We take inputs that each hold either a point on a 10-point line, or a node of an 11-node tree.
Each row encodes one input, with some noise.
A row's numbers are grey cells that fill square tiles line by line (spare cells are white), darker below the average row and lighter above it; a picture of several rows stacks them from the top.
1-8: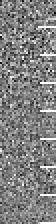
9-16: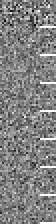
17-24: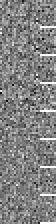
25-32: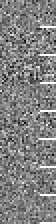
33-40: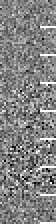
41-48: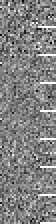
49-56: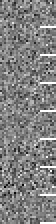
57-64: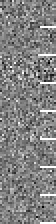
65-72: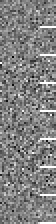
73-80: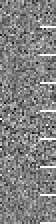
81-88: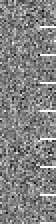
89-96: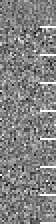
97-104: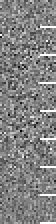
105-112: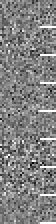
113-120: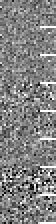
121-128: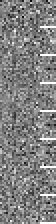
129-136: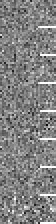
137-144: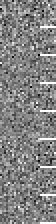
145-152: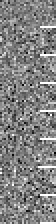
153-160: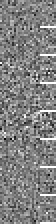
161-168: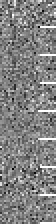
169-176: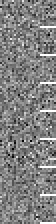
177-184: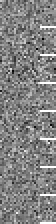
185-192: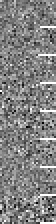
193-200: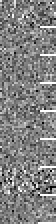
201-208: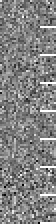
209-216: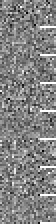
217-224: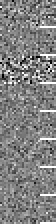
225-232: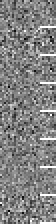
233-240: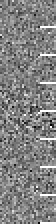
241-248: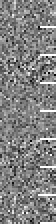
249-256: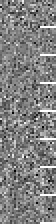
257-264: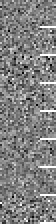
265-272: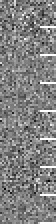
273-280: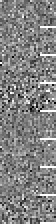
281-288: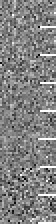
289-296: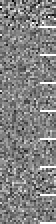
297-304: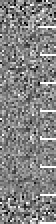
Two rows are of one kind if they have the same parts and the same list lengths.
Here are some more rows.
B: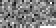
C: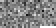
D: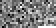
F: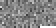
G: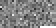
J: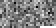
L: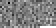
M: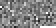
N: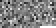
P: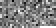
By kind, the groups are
B, D, J, L, N
C, F, G, M, P

